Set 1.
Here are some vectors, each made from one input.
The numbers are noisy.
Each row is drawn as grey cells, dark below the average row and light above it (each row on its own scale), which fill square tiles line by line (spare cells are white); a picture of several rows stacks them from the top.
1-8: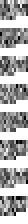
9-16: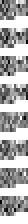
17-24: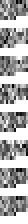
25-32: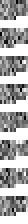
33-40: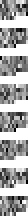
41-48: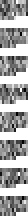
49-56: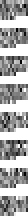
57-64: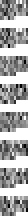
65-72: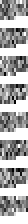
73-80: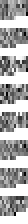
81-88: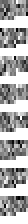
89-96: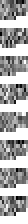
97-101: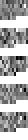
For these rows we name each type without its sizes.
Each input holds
either a fixed value, or two labels.
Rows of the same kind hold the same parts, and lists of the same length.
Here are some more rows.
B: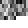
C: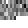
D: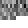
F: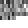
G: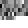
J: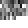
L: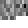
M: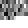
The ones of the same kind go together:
B, C, D, F, J, L
G, M

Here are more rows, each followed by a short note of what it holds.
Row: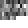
a fixed value
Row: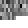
two labels
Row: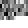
a fixed value
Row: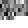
a fixed value
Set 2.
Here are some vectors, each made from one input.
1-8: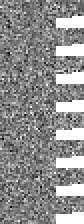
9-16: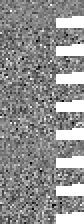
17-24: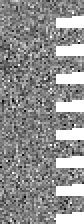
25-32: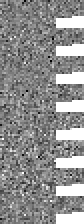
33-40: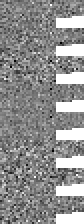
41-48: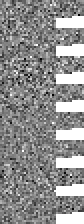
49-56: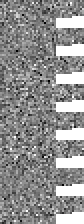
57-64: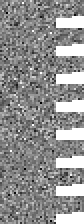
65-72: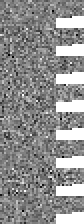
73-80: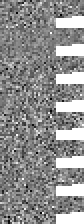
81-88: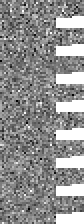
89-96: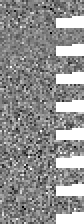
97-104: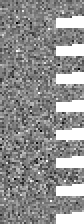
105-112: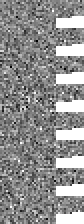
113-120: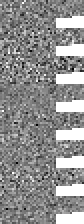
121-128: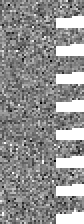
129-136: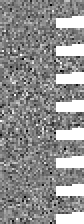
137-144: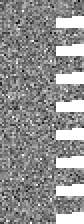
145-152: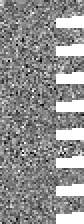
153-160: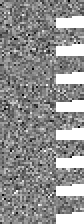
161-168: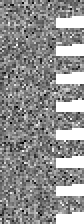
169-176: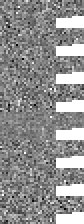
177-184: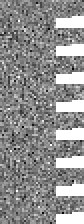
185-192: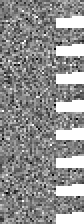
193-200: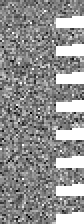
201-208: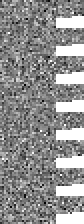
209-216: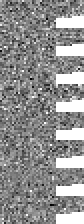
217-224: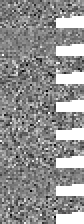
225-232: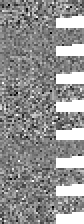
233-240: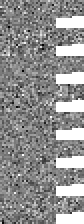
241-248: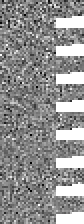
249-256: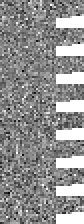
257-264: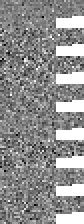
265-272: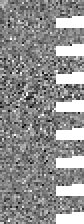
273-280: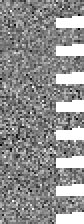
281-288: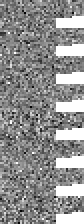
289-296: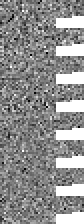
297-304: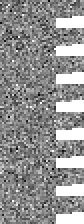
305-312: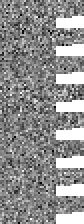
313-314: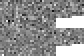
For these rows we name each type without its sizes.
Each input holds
either a point on a circle and a node of a tree, or a fixed value.
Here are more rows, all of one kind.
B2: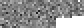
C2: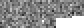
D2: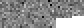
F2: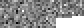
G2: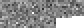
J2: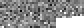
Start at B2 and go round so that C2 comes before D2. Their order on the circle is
B2, F2, C2, D2, G2, J2.
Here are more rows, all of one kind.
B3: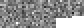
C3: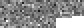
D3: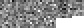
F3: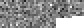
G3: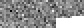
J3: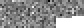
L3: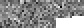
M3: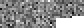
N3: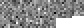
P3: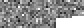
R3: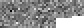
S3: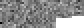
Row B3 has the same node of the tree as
M3 and N3.
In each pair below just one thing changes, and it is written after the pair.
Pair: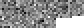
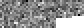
the place on the circle
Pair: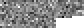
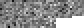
the place on the circle
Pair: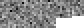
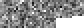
the node of the tree
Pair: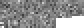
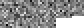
the place on the circle
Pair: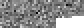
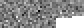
the node of the tree
